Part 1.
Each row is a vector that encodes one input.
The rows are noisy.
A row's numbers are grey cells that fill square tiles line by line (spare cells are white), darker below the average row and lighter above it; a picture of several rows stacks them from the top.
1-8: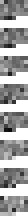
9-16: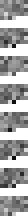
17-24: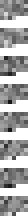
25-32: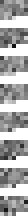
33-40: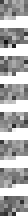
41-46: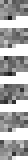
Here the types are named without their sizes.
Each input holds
a point on a circle.
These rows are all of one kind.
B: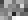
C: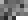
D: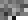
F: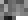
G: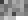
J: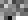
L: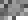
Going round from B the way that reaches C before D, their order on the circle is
B, J, F, C, D, L, G.
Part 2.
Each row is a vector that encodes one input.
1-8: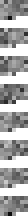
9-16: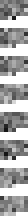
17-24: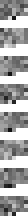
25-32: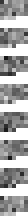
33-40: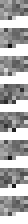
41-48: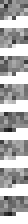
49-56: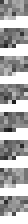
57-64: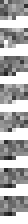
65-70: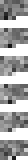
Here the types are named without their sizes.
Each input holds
a point on a circle.
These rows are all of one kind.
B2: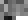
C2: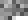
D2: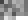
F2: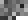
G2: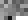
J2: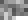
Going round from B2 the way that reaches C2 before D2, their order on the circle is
B2, G2, C2, J2, D2, F2.
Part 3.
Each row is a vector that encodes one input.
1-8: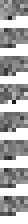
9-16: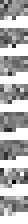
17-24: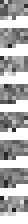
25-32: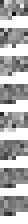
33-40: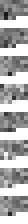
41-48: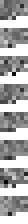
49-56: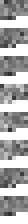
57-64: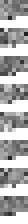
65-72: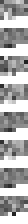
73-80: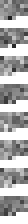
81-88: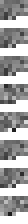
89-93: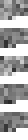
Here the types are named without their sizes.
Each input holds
a point on a circle.
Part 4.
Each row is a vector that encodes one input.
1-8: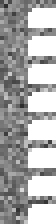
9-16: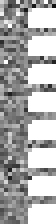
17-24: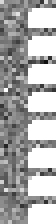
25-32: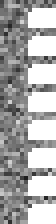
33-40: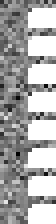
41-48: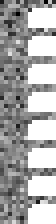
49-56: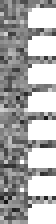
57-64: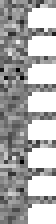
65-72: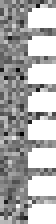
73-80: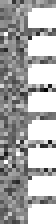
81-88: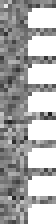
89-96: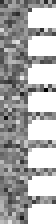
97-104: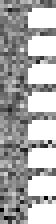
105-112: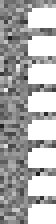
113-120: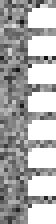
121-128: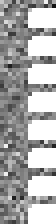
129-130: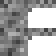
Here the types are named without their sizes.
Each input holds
either a point on a circle, or a fixed value.
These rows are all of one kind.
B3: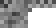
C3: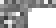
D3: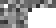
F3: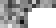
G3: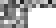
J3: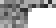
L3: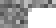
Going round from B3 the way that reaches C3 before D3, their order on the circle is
B3, G3, C3, D3, F3, J3, L3.
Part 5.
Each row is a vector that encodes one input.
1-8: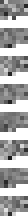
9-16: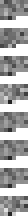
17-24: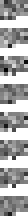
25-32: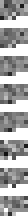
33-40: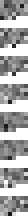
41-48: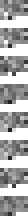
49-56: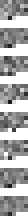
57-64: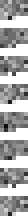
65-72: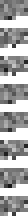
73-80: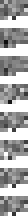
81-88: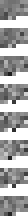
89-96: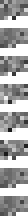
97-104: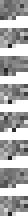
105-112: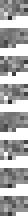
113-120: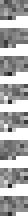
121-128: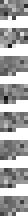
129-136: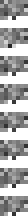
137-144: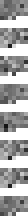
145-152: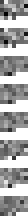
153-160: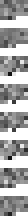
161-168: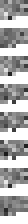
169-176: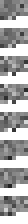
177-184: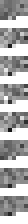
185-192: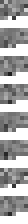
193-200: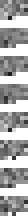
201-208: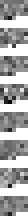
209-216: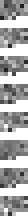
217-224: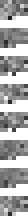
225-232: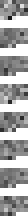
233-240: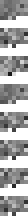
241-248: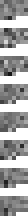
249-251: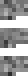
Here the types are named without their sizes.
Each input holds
a point on a line.
